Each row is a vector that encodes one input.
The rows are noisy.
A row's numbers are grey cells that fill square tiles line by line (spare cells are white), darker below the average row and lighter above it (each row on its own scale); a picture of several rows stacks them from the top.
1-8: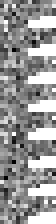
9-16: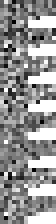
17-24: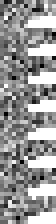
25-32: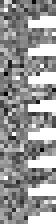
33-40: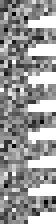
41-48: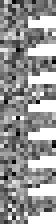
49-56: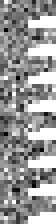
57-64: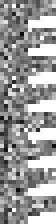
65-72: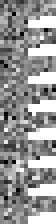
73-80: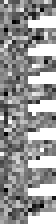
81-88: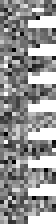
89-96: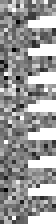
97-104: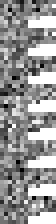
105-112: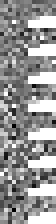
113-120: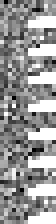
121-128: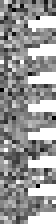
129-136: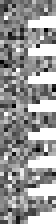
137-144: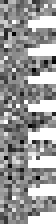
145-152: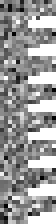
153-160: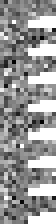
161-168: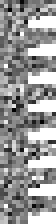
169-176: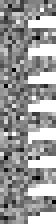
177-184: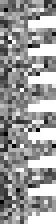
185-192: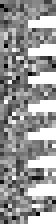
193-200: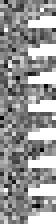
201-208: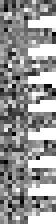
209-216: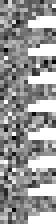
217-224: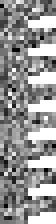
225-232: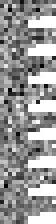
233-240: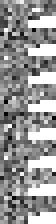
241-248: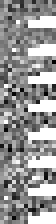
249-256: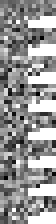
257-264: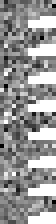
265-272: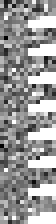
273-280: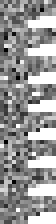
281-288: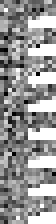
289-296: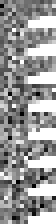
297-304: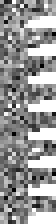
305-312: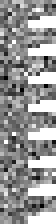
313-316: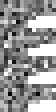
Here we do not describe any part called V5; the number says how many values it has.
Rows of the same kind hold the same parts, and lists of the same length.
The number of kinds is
4.
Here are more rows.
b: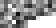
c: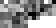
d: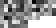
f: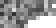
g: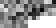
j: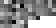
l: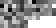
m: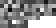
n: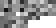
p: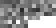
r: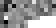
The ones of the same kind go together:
b, m, r
c, g, j
d, f, l, n
p

